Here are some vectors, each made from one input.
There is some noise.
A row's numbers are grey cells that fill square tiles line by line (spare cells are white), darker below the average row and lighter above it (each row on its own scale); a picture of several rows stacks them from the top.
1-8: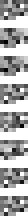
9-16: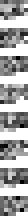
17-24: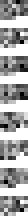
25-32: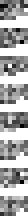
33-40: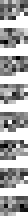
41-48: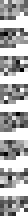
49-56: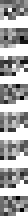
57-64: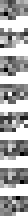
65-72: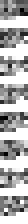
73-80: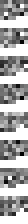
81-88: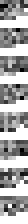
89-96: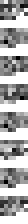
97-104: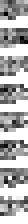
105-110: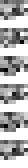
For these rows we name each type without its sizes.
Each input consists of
either a point on a circle, or a point on a line.
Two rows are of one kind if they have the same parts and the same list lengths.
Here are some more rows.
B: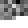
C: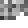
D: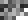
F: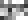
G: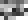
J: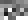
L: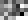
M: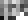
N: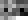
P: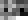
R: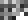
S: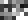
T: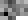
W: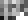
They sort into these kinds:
B, G, J, L, N, P, T
C, D, F, M, R, S, W

